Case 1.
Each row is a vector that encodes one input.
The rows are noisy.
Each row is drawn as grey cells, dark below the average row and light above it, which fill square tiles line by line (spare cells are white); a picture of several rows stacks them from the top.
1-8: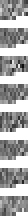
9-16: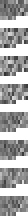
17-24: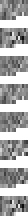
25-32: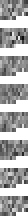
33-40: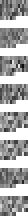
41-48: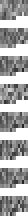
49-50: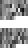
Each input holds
a point on an 8-point line.
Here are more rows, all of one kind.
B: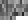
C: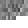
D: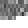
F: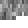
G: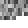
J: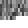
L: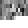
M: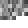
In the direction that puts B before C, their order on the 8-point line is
L, J, B, D, C, F, M, G.
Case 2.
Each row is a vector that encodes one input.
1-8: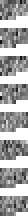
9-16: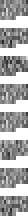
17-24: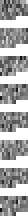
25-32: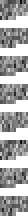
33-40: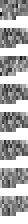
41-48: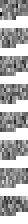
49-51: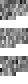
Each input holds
one of 7 labels.
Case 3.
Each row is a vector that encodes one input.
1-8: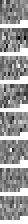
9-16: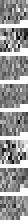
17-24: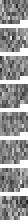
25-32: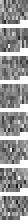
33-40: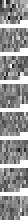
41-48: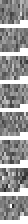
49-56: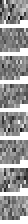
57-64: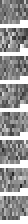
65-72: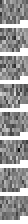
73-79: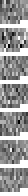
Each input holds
a point on a 13-point circle.
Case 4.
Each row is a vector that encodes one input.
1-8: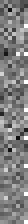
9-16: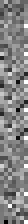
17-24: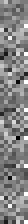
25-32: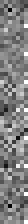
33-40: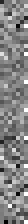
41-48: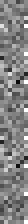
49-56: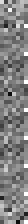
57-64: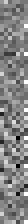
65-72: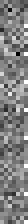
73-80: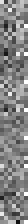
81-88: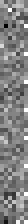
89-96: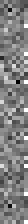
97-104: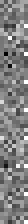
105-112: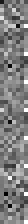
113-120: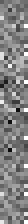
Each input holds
a point on a 15-point line.
